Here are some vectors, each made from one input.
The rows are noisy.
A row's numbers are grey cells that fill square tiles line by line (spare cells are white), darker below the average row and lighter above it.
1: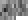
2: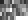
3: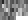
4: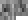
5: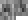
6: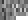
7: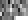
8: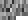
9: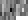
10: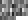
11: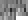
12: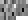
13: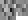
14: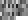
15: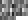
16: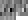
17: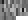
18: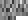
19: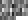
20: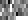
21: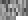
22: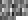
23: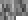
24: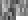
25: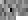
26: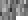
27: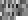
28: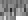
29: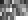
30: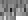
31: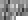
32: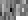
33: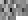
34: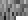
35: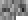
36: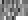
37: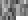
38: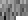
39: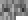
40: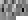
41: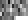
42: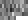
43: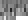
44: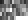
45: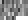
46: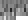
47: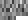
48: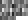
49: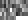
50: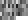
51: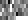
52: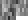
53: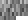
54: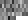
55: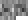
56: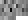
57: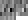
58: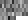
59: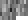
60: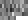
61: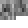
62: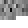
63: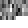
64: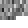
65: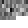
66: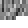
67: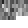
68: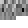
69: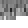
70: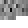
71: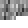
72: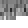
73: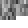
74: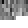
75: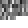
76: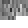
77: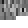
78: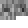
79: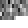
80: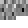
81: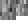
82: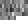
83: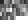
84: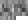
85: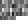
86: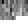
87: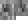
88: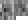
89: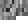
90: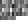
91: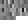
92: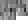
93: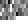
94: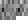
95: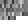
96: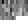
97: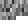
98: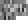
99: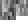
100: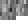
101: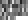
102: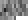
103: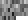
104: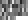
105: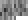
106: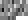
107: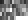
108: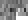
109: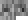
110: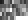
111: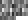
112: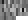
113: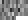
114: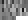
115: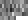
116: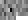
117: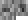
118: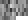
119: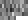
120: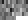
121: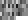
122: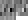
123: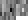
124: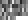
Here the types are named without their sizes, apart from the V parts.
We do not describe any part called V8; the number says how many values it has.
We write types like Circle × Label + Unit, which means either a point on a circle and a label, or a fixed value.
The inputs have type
List(Line) × V8.
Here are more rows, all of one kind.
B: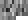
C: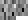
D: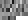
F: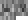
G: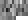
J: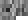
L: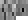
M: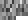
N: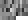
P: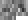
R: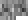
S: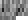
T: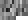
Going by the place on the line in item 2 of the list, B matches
P and S.
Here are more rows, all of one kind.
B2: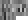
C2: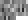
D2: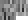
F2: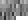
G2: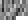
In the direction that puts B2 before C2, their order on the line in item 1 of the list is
F2, B2, G2, C2, D2.
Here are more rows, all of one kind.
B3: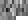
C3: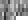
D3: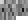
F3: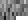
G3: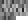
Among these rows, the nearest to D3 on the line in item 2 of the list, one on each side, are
B3 and G3.
